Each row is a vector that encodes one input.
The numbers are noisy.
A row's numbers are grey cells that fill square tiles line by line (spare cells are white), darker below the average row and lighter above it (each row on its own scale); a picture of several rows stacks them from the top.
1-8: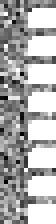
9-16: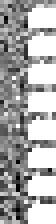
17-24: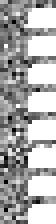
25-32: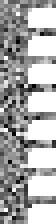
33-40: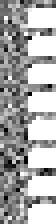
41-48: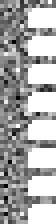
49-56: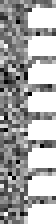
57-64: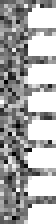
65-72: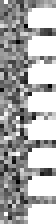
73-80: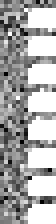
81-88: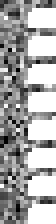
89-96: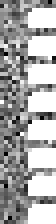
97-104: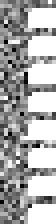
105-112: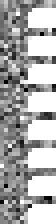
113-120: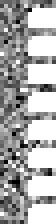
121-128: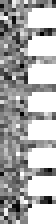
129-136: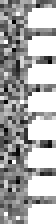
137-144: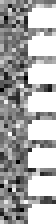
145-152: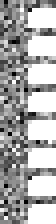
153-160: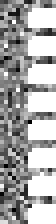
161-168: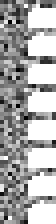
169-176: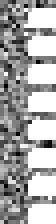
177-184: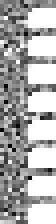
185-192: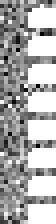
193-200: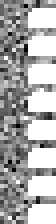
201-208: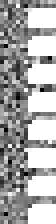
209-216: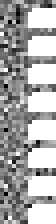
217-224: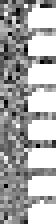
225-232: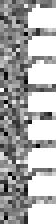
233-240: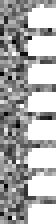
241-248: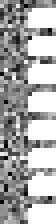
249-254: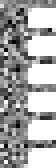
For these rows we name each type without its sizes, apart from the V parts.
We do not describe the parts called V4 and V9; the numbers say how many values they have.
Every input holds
either a label and a value of V9, or a point on a line and three true/false values, or a value of V4.
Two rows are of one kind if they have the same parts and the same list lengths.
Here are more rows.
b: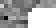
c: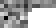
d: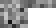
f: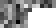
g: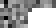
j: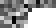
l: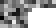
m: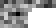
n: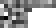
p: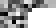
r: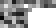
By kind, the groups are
b, c, g, n
d, j, p
f, l, m, r

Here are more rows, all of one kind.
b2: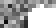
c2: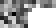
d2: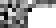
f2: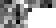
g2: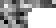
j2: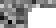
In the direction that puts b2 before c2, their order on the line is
f2, j2, d2, b2, c2, g2.
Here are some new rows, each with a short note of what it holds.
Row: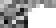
a point on a line and three true/false values
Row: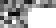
a point on a line and three true/false values
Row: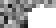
a point on a line and three true/false values
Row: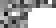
a label and a value of V9
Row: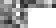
a label and a value of V9
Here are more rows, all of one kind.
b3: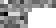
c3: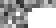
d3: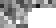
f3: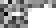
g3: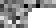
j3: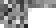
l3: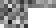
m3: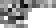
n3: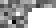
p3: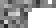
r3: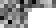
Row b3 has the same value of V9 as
f3, j3 and l3.
